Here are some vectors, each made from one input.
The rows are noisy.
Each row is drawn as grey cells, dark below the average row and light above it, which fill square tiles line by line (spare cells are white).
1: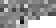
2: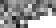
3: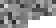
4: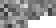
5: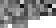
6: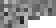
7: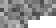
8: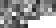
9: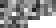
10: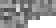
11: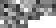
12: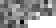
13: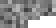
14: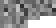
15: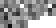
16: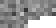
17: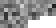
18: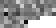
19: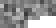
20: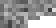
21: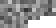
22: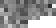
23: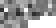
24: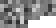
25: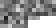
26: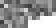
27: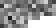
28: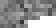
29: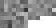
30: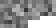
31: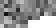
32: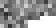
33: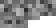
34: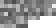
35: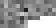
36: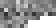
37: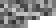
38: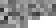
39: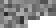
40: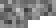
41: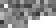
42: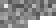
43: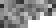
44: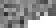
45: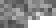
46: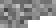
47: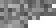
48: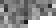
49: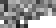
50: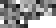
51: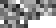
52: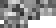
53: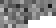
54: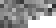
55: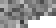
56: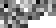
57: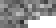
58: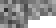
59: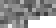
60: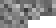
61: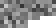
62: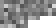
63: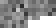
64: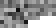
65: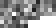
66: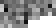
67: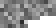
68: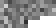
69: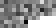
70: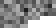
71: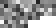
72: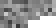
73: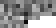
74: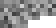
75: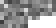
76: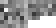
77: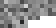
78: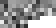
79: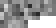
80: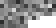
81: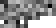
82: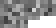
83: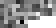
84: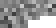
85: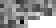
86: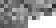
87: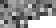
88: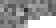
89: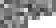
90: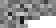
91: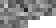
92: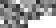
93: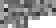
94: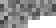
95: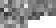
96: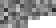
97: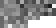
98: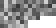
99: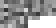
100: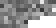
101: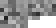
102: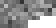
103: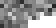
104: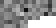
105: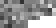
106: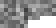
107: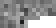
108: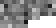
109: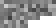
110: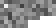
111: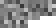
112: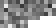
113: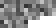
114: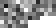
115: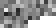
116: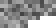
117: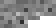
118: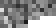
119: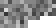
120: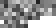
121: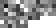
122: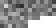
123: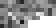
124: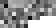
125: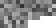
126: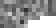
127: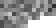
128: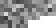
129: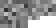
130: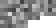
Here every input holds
a node of a 7-node tree, together with a list of up to three points on a 6-point line.
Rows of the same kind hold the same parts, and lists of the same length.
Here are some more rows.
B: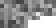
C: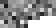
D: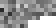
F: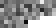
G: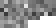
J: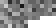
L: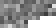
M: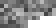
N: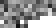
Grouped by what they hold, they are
B, L
C, N
D, G, J, M
F

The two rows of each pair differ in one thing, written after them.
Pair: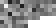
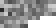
the node of the tree
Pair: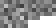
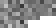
the node of the tree
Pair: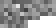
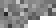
the node of the tree
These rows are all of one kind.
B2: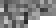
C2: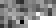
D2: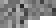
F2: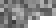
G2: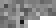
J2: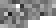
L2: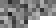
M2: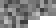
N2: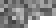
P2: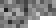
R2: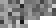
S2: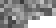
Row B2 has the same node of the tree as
F2, N2 and S2.
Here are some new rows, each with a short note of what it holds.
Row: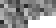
a node of a 7-node tree, together with a list of one item
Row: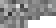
a node of a 7-node tree, together with a list of three items
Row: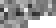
a node of a 7-node tree, together with a list of one item
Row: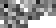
a node of a 7-node tree, together with the empty list
